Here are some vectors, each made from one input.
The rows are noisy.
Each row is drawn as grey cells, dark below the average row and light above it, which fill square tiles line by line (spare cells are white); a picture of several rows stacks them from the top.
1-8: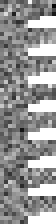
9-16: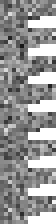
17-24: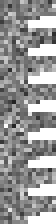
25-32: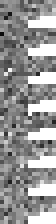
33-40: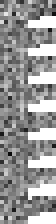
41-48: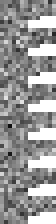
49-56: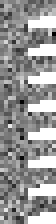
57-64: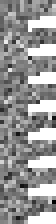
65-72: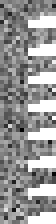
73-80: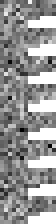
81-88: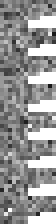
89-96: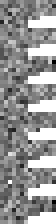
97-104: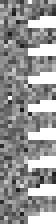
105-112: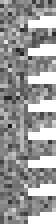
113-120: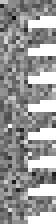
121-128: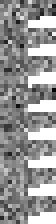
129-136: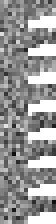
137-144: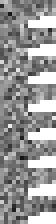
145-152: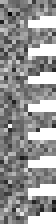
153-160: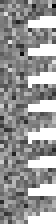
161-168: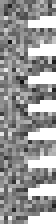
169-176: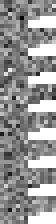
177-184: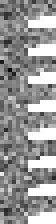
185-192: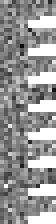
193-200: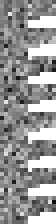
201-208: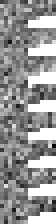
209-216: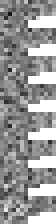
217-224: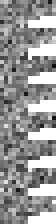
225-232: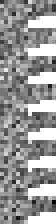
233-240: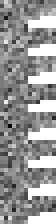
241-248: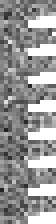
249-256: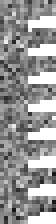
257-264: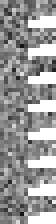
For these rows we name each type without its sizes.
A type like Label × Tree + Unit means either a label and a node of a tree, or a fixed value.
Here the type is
Bool × (Circle + Unit) × (Circle + Unit).
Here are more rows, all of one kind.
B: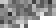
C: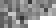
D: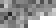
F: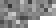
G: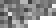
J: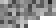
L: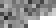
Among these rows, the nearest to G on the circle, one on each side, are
C and L.
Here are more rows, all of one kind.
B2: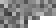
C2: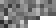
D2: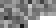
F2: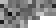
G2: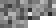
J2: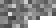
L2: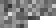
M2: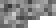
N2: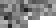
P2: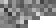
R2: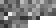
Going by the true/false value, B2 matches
D2 and M2.
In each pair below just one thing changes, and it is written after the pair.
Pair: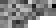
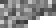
the place on the circle
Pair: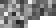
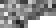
the true/false value
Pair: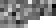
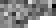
the true/false value
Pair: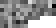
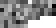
the true/false value
